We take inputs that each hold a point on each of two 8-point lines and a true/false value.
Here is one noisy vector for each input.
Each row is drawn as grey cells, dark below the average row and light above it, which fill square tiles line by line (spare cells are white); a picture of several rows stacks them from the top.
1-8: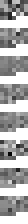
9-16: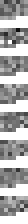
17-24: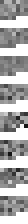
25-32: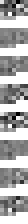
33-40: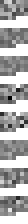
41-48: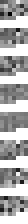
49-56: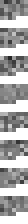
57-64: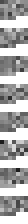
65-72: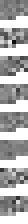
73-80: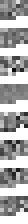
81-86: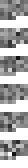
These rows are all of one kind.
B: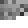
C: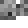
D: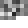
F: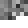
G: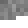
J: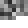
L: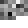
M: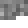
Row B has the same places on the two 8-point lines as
F and G.
